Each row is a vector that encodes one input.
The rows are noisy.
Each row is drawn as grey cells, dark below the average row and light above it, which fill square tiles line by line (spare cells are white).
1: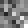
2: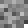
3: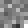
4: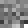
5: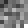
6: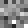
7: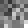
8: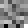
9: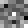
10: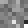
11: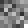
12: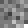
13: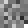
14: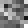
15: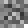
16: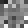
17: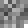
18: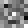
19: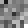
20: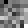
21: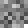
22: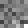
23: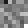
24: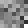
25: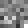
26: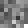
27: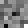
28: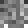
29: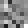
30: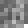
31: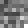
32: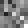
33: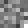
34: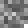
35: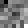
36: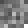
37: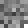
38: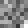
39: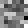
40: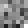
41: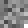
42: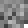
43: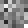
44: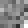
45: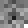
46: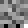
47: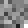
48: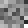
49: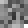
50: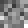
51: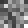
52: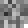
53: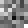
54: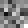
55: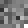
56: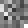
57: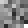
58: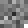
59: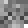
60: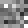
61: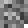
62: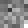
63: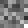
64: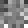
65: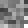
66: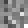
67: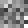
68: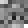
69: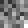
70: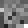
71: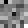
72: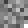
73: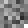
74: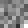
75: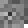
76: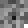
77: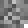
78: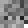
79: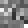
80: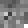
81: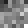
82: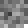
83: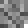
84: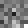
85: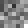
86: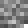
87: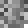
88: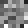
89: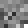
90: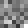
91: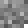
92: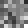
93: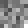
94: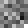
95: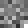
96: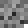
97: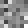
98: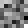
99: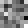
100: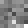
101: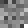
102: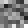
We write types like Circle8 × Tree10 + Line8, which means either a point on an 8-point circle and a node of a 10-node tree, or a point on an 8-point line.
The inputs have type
Circle9 × Tree14.
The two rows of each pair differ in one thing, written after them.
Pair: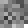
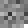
the place on the 9-point circle
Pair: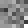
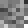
the place on the 9-point circle
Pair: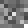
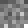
the node of the tree
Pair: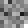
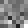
the place on the 9-point circle
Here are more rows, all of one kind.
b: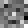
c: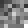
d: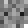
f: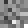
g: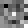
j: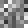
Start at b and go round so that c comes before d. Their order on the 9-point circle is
b, g, c, f, j, d.
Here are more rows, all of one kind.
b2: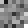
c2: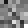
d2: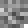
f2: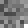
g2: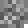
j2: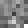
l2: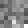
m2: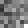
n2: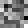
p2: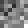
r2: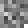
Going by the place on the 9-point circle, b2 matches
d2 and n2.
